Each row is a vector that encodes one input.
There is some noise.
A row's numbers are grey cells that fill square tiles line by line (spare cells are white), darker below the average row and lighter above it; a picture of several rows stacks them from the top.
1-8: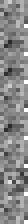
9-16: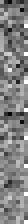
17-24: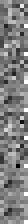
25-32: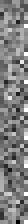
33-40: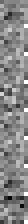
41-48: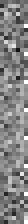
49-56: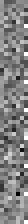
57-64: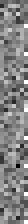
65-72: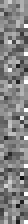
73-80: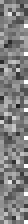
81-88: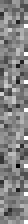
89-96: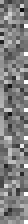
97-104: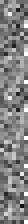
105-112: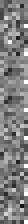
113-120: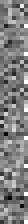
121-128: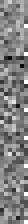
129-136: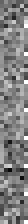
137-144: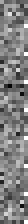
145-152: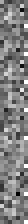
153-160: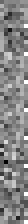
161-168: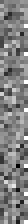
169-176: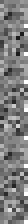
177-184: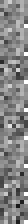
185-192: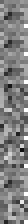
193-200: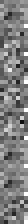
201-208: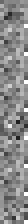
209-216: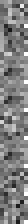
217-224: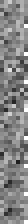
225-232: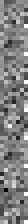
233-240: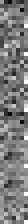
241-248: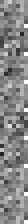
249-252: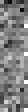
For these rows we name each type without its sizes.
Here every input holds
either a point on a line, or three true/false values.
